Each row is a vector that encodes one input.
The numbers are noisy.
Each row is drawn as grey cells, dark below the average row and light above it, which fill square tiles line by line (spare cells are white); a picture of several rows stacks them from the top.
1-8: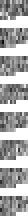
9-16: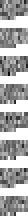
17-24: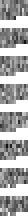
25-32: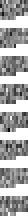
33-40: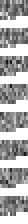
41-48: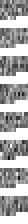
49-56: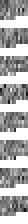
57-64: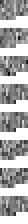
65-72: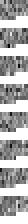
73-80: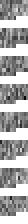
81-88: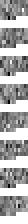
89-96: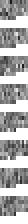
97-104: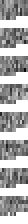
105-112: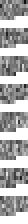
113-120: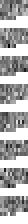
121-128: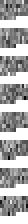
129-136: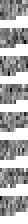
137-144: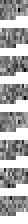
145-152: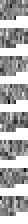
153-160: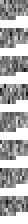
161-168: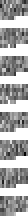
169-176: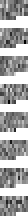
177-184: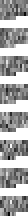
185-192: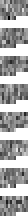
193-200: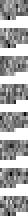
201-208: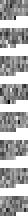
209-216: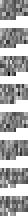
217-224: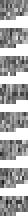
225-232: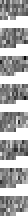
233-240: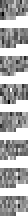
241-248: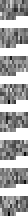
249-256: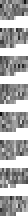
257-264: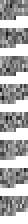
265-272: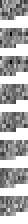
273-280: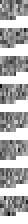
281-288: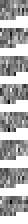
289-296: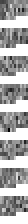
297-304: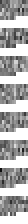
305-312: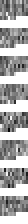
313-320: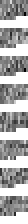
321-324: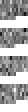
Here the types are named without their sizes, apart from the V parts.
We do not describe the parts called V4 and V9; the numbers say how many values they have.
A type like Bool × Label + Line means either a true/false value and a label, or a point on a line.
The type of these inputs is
Bool × (Line + V4) × V9.
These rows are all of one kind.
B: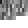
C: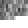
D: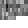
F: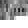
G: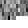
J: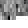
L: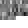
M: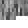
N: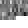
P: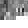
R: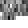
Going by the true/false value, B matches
G, J and M.
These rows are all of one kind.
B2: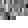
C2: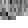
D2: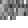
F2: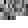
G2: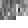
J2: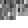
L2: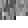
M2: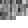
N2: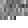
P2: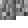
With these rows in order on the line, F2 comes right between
J2 and M2.
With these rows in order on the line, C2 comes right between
N2 and P2.
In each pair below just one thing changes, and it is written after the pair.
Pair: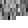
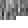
the value of V9
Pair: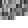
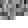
the value of V4
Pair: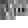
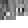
the value of V9
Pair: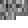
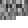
the value of V4
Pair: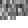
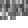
the true/false value
